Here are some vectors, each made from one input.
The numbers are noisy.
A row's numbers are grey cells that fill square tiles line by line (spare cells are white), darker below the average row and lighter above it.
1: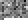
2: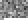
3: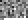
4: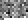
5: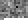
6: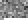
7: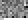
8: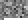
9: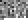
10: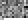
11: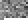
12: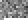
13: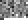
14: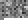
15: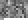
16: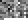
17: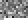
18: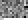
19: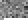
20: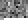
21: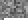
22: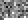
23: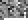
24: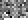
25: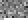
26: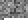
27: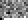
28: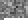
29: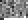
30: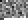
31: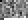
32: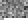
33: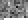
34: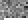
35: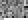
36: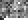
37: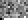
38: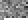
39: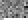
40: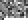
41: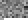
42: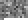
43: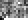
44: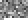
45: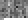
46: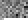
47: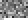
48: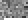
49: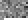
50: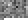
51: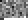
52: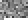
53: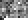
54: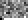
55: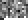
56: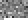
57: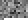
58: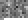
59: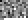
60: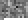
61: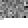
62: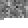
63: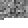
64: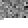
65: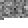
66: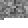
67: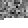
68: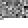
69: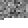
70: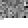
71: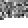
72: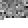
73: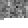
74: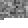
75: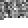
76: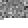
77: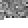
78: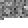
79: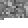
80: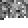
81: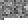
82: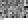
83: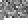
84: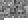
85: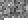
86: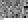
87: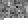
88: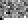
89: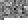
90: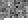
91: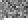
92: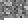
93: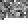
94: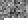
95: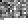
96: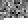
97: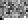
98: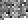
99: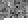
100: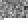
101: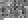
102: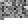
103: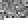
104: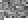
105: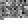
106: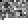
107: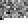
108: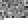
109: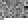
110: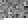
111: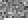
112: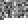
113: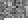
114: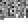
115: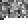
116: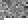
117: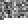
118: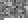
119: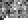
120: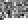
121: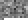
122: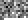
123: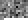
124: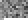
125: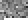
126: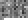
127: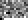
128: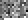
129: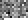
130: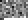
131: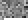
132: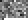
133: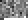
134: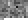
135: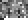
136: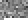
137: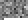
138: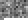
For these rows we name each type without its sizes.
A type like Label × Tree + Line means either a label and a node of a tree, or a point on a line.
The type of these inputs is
Bool × Tree + Circle.
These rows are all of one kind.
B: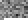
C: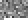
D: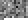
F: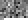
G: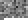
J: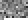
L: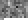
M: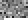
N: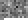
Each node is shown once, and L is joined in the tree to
F and N.
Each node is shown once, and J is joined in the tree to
M.
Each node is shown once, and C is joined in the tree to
B, G and M.
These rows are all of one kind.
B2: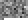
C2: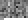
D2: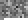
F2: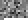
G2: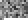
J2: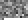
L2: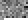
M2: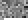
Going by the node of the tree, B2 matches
F2 and M2.
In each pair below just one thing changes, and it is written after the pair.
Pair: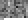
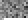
the true/false value
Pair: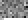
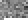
the node of the tree
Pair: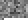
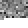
the true/false value
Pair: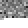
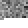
the node of the tree
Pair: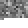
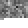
the node of the tree
